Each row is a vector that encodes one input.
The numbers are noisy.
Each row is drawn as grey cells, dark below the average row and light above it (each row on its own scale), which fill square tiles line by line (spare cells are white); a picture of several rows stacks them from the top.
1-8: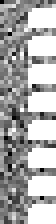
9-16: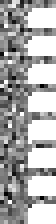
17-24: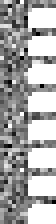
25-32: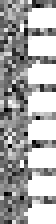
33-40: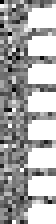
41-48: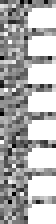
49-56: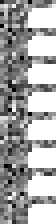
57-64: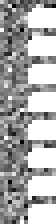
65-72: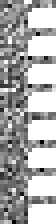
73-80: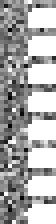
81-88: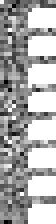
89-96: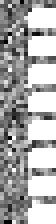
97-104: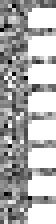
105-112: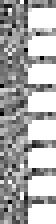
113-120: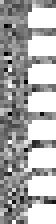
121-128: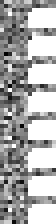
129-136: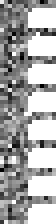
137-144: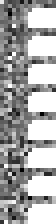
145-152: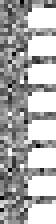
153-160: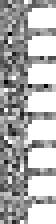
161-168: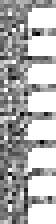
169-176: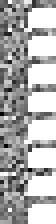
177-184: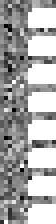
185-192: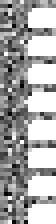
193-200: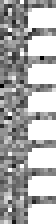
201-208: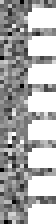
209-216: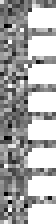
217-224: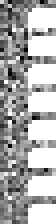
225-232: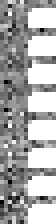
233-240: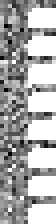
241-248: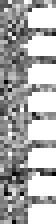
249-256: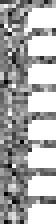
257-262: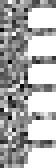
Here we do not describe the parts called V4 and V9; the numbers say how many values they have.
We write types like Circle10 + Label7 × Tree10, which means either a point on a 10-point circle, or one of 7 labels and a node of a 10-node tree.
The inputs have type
Line6 × (Tree10 + Unit) + V4 × V9.
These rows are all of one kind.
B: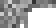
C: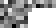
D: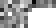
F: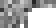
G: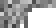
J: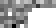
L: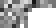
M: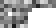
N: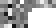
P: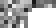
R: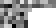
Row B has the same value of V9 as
D, F, L and P.
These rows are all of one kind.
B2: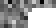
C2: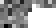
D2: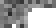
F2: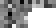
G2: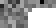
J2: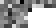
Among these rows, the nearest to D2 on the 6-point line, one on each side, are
C2 and F2.
